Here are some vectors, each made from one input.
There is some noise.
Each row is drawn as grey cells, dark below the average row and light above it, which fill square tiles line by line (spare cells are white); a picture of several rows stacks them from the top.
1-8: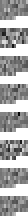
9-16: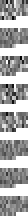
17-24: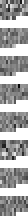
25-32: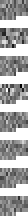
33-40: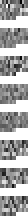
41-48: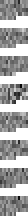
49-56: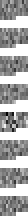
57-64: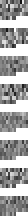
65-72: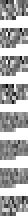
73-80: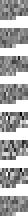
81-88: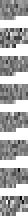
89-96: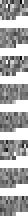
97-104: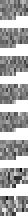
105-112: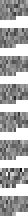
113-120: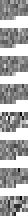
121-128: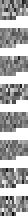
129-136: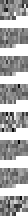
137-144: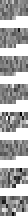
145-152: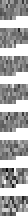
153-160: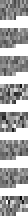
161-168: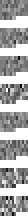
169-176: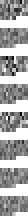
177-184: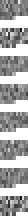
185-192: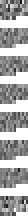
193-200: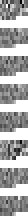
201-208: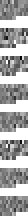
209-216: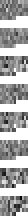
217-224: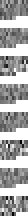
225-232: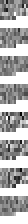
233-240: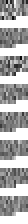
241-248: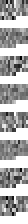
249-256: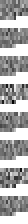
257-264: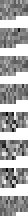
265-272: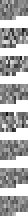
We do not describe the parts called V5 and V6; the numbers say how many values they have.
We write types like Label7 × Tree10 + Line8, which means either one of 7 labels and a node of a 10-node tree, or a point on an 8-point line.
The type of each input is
Label7 × (Line11 + V5) + Line9 + V6.
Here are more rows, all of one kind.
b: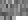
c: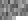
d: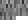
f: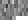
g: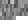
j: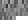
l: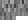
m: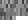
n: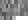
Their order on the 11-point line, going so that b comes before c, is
d, b, n, m, f, j, c, g, l.
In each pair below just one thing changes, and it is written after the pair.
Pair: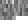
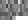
the label
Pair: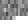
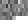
the label
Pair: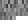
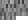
the place on the 11-point line
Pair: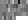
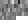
the label
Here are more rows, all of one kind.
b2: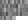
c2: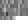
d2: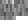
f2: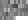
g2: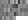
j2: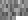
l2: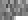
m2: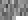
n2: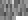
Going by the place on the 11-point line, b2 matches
d2 and n2.
